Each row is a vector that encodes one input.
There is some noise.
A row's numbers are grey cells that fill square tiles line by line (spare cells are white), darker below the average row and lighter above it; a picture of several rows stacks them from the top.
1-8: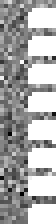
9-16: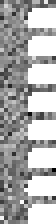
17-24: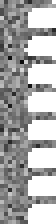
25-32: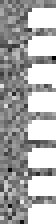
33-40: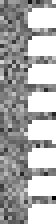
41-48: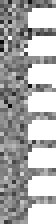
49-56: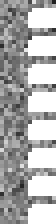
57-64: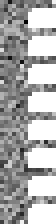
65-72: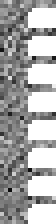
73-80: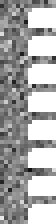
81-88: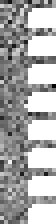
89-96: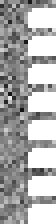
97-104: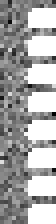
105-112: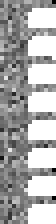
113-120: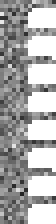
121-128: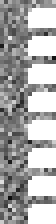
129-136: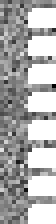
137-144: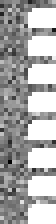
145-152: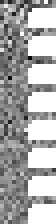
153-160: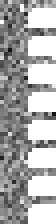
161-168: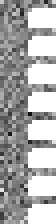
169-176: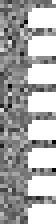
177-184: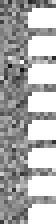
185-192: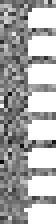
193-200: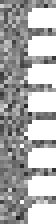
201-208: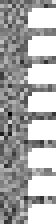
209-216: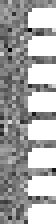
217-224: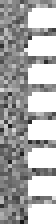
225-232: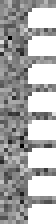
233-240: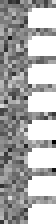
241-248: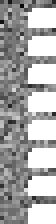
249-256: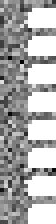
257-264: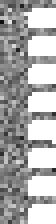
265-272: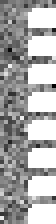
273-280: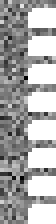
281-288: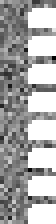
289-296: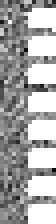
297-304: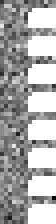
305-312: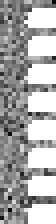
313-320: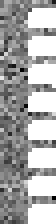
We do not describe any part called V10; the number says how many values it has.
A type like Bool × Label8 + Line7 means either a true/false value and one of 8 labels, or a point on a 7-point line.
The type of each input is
(Circle6 + V10) × Circle19.
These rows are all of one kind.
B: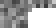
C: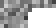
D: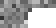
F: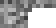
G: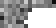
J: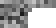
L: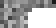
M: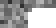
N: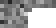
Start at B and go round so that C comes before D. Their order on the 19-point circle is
B, G, F, C, D, M, N, L, J.
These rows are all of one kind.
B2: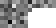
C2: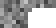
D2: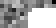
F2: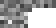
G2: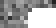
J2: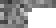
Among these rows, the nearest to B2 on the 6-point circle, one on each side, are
D2 and J2.
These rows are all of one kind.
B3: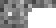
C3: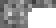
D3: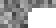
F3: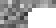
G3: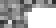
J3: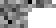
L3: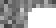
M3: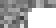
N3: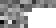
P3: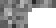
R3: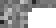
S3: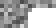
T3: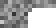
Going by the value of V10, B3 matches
C3, M3 and T3.
